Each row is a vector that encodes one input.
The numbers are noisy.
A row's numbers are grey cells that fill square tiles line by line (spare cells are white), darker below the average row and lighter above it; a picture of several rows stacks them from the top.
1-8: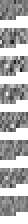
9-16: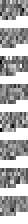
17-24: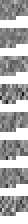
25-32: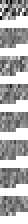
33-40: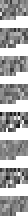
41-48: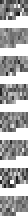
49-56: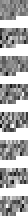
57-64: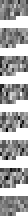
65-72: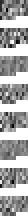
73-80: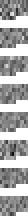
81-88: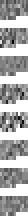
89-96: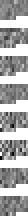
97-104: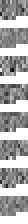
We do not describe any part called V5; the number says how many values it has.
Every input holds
a list of up to three items, each a true/false value and a value of V5.
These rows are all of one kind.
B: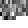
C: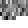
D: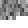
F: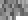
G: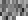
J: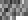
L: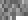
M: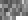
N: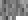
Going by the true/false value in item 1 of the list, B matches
C, J and L.
